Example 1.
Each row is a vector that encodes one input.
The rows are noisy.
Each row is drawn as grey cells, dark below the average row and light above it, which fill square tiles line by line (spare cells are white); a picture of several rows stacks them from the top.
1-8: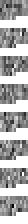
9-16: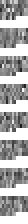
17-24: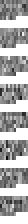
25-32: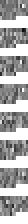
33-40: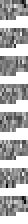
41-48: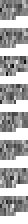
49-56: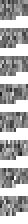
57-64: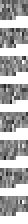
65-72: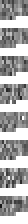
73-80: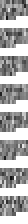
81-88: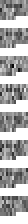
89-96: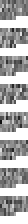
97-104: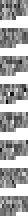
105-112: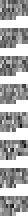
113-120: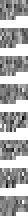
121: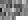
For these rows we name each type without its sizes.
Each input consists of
a point on a line, together with either a point on a line, or four true/false values.
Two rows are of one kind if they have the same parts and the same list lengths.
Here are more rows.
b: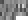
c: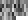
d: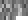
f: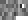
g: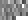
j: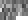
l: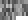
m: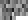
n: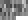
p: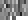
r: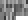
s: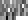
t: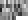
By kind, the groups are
b, d, f, j, l, m, n, r
c, g, p, s, t

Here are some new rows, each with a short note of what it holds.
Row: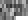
a point on a line and four true/false values
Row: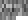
a point on a line and four true/false values
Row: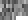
a point on a line and four true/false values
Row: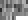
a point on a line and four true/false values
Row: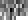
a point on each of two lines
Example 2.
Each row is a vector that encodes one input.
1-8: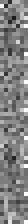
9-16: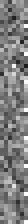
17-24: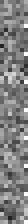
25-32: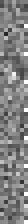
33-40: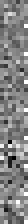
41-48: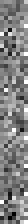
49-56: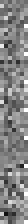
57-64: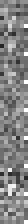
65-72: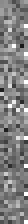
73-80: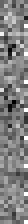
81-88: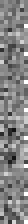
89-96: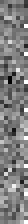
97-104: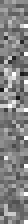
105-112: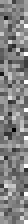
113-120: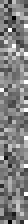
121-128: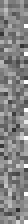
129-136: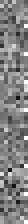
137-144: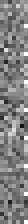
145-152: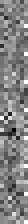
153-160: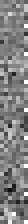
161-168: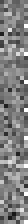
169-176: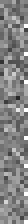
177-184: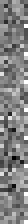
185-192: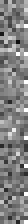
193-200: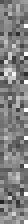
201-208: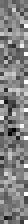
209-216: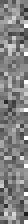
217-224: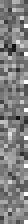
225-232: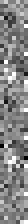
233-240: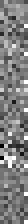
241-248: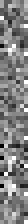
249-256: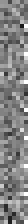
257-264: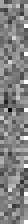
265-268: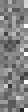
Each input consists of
a point on a 6-point circle, a point on a 7-point line and a true/false value.
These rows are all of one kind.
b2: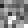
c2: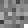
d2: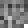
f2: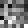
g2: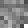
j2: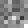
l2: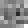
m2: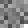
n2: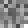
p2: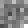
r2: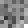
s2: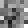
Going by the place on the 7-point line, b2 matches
j2, l2 and p2.
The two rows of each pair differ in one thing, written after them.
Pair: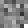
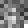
the true/false value
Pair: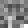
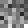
the place on the 7-point line
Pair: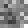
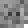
the place on the 6-point circle
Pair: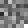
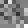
the true/false value
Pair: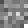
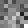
the place on the 7-point line
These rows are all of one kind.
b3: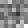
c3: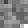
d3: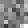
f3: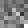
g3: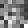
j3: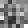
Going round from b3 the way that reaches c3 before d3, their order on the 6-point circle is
b3, g3, j3, f3, c3, d3.
